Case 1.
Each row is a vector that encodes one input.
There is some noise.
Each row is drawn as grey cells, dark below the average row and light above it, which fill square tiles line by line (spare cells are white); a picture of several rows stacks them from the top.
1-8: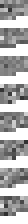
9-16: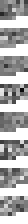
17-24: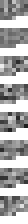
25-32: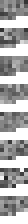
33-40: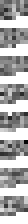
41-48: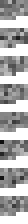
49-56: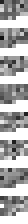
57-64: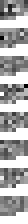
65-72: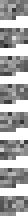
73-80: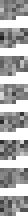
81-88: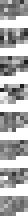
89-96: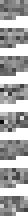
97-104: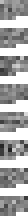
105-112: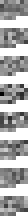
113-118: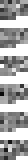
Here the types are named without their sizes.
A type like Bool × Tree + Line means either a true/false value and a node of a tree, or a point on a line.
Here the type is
(Bool × Bool × Bool × Bool + Circle) × Line.
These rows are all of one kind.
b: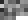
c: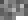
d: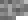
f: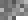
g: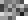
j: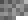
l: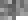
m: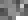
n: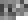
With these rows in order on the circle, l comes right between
c and n.
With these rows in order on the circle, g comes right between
c and j.
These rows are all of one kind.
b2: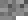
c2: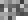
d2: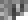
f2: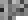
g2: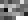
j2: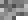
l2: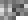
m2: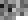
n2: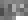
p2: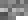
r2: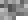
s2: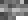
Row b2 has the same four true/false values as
c2, g2, l2 and s2.
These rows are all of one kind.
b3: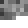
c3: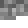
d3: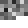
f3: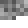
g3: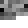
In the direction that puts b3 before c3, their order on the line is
d3, f3, g3, b3, c3.
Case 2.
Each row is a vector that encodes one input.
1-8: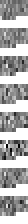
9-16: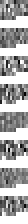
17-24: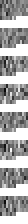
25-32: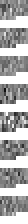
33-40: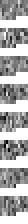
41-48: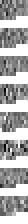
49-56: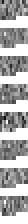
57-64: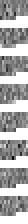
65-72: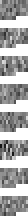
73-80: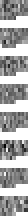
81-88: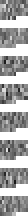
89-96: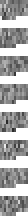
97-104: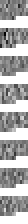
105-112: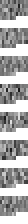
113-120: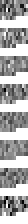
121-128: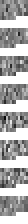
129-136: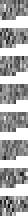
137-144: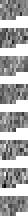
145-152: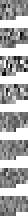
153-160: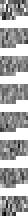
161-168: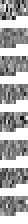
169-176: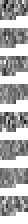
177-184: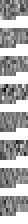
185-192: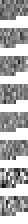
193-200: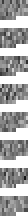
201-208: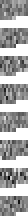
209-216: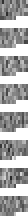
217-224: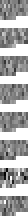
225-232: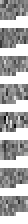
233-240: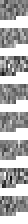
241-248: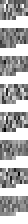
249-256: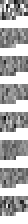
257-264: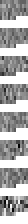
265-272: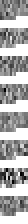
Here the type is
Circle8 × Label4 + Circle13 + Unit.
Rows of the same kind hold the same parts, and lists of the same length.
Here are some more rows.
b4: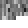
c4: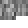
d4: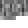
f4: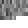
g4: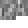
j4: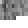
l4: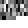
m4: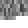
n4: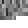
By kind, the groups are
b4, d4, j4, m4
c4, f4, g4, n4
l4

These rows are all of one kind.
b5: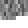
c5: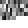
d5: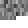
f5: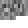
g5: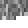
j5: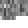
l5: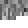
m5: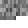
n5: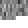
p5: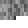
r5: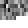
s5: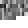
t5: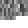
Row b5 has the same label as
c5, j5, n5 and t5.
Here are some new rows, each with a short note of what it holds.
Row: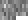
a point on an 8-point circle and one of 4 labels
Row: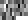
a point on an 8-point circle and one of 4 labels
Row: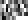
a point on a 13-point circle
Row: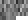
a fixed value
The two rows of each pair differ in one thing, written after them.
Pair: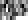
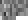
the label
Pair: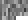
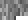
the place on the 8-point circle
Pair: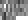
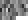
the label
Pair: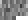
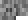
the place on the 8-point circle
